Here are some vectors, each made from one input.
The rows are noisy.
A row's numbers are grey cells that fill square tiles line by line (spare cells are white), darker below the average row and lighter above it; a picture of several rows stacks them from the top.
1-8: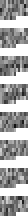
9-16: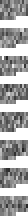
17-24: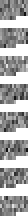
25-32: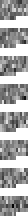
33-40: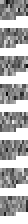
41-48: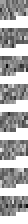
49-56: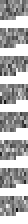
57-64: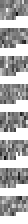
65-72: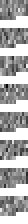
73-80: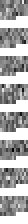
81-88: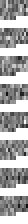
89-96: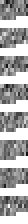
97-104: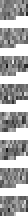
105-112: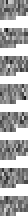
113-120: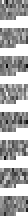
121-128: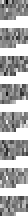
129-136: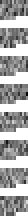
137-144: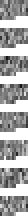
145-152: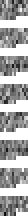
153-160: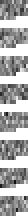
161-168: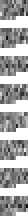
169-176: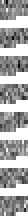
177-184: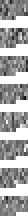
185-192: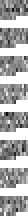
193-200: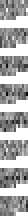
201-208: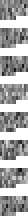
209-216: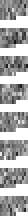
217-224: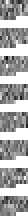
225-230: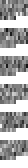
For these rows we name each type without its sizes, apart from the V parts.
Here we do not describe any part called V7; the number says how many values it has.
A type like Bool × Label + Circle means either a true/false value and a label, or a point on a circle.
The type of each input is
(Circle + Line) × V7.
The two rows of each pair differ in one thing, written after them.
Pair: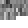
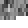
the place on the circle
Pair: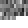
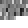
the place on the circle
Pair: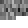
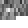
the value of V7
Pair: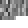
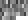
the value of V7
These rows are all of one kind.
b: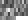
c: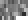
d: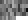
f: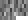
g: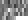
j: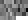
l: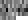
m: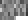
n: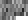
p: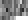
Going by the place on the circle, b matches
d, j and m.
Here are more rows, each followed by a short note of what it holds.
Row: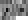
a point on a circle and a value of V7
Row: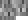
a point on a circle and a value of V7
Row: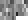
a point on a circle and a value of V7
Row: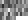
a point on a circle and a value of V7
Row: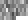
a point on a line and a value of V7
